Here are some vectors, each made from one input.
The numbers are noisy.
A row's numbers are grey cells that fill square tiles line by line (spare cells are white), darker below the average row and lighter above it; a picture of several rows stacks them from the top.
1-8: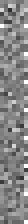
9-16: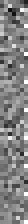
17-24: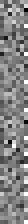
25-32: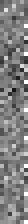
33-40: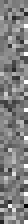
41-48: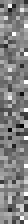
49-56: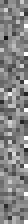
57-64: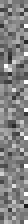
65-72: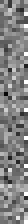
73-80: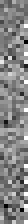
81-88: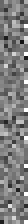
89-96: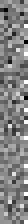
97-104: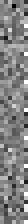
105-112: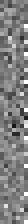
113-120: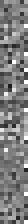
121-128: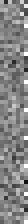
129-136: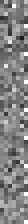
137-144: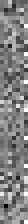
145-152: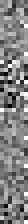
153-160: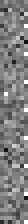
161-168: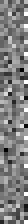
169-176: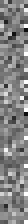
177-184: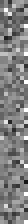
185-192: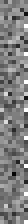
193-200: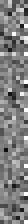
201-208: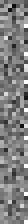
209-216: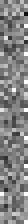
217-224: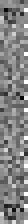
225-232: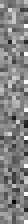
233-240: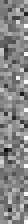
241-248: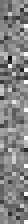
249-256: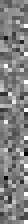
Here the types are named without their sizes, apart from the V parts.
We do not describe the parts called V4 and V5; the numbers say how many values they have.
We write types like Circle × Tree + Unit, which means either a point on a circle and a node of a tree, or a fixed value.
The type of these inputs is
(Bool × Bool × Bool × Bool + Line) × (Line + V5) × V4.
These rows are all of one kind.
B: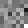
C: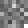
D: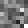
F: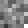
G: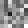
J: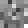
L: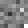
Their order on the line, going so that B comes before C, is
F, L, D, B, J, C, G.
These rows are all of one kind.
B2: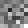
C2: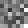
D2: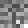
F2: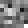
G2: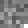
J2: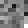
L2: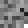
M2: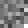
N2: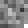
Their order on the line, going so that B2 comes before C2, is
F2, G2, B2, D2, L2, J2, C2, M2, N2.
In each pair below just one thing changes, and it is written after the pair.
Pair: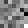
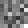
the value of V5
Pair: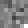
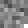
the place on the line
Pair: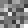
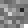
the value of V5
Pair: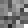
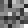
the value of V5
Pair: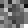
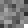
the value of V5
